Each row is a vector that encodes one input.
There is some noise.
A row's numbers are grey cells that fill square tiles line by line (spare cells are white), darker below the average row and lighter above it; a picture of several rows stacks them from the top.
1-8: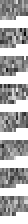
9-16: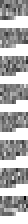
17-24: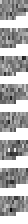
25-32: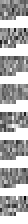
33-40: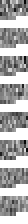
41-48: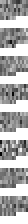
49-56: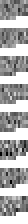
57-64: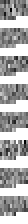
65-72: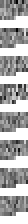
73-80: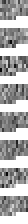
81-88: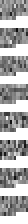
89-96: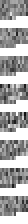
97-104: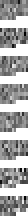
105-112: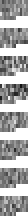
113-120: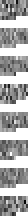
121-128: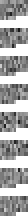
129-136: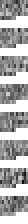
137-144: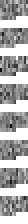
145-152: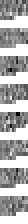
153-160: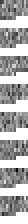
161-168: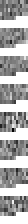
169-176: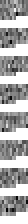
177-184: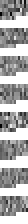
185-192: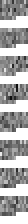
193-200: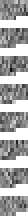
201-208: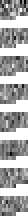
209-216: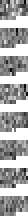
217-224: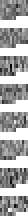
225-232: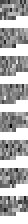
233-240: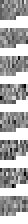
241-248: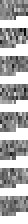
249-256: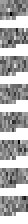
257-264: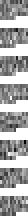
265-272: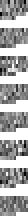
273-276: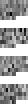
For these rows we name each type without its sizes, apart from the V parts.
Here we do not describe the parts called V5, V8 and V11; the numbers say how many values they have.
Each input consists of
a label, a point on a line, a true/false value, a value of V5, a value of V8 and a value of V11.
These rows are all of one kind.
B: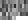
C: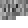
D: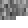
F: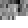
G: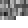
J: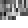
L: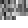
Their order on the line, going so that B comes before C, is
B, J, G, D, L, C, F.
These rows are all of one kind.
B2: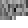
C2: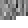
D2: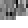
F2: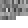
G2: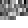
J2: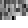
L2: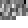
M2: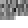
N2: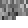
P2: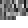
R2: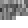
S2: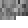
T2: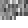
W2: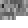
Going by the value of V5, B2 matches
F2, N2, P2 and T2.
